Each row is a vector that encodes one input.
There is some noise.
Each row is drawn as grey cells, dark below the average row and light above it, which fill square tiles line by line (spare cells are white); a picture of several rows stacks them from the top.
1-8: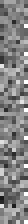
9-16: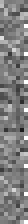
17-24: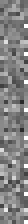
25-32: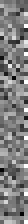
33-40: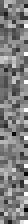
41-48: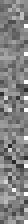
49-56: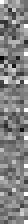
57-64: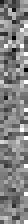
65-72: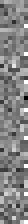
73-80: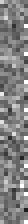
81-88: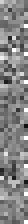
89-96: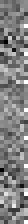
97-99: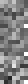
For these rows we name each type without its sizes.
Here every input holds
a point on a line, together with either a point on a line, or three true/false values.
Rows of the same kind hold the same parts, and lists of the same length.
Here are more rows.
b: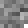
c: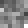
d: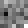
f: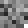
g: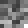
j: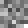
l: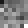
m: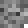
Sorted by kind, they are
b, d, f, m
c, g, j, l

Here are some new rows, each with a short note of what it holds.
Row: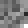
a point on each of two lines
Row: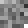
a point on a line and three true/false values
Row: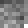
a point on each of two lines
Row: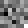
a point on a line and three true/false values
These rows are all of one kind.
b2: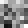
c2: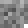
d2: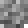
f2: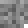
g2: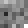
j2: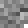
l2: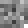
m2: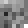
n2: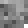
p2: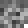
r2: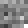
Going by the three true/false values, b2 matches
g2, m2 and r2.
